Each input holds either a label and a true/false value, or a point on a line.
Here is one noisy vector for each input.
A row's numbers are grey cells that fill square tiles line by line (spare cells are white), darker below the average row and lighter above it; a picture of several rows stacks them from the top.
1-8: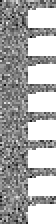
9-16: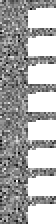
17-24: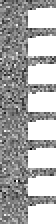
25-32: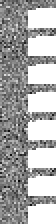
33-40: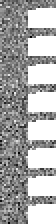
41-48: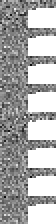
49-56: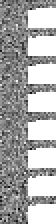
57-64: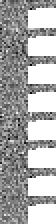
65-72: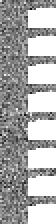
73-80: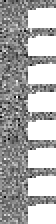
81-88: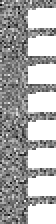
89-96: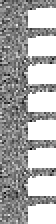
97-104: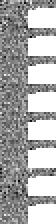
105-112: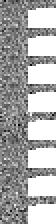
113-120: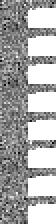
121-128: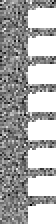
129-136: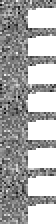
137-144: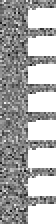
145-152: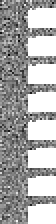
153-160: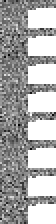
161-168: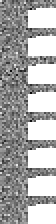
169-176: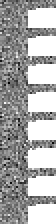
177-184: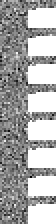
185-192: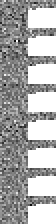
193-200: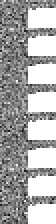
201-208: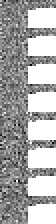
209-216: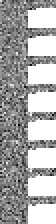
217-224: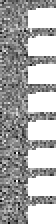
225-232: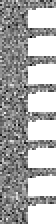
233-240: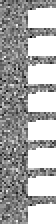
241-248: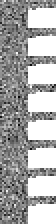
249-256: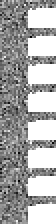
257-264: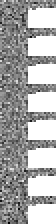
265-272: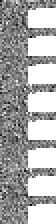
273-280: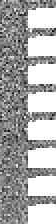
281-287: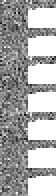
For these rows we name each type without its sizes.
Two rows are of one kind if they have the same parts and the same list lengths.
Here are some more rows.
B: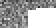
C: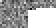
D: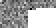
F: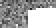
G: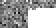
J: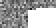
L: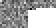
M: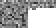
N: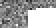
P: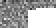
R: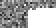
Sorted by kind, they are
B, C, D, F, J, L, N, P
G, M, R

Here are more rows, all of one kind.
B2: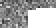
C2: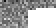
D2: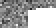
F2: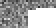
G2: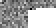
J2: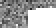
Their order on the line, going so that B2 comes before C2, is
J2, D2, B2, F2, C2, G2.
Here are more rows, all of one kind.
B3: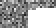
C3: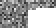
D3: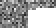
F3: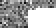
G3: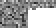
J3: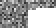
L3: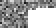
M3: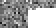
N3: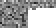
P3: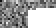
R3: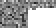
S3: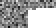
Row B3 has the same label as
C3, D3 and J3.
